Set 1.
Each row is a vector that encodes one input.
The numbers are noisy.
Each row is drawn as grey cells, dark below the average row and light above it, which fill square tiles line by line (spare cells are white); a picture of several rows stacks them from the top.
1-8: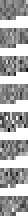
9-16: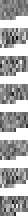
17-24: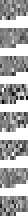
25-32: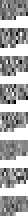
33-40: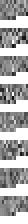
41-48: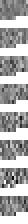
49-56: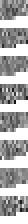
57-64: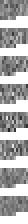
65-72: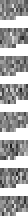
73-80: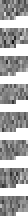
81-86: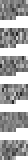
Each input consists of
a point on a 10-point line.
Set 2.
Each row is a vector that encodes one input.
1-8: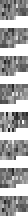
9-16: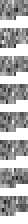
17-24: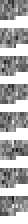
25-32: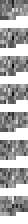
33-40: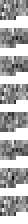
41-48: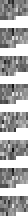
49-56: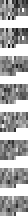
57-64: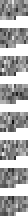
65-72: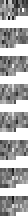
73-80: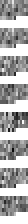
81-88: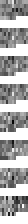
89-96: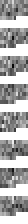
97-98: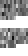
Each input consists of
either a fixed value, or three true/false values.
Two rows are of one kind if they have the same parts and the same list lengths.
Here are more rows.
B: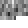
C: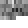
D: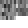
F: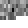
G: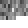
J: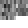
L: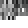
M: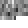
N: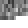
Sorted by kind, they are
B, C, D, F, G, J, M, N
L

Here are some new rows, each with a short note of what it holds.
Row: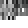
a fixed value
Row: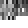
a fixed value
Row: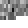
three true/false values
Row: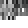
a fixed value
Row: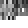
a fixed value
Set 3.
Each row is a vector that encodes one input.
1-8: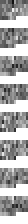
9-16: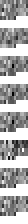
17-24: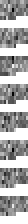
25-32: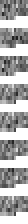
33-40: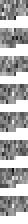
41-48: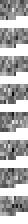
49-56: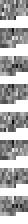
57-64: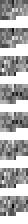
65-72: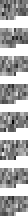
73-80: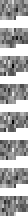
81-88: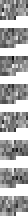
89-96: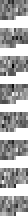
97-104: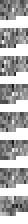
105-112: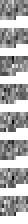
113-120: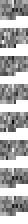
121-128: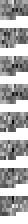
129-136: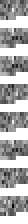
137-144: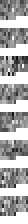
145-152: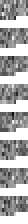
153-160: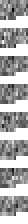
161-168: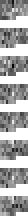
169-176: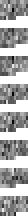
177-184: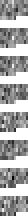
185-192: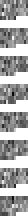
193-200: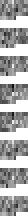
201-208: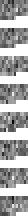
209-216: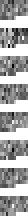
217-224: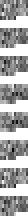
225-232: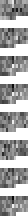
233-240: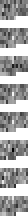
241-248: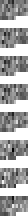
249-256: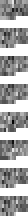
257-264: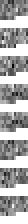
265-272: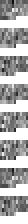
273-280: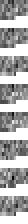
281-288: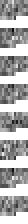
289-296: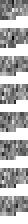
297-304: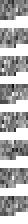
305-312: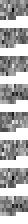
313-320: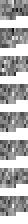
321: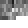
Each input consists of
either a fixed value, or three true/false values.
